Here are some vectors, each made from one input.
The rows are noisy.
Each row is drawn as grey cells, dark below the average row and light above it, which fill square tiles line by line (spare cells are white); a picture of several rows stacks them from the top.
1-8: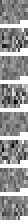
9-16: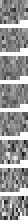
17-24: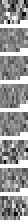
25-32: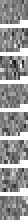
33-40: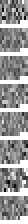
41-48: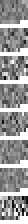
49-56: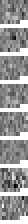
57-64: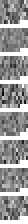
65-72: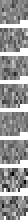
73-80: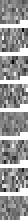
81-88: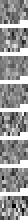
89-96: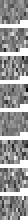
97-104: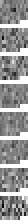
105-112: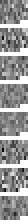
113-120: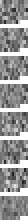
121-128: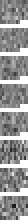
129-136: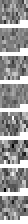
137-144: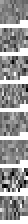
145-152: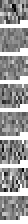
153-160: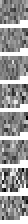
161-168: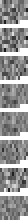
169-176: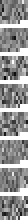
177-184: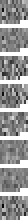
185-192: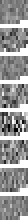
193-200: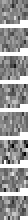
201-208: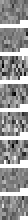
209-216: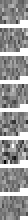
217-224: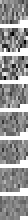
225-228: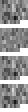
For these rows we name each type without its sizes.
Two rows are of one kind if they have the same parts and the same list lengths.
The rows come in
2 kinds.
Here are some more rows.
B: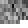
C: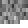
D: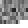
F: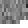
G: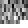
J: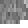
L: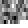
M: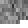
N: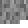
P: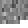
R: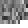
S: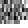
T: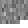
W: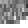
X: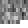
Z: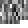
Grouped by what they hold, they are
B, C, D, F, G, J, L, M, N, P, R, S, T, W, X
Z

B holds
a node of a tree.
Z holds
a fixed value.
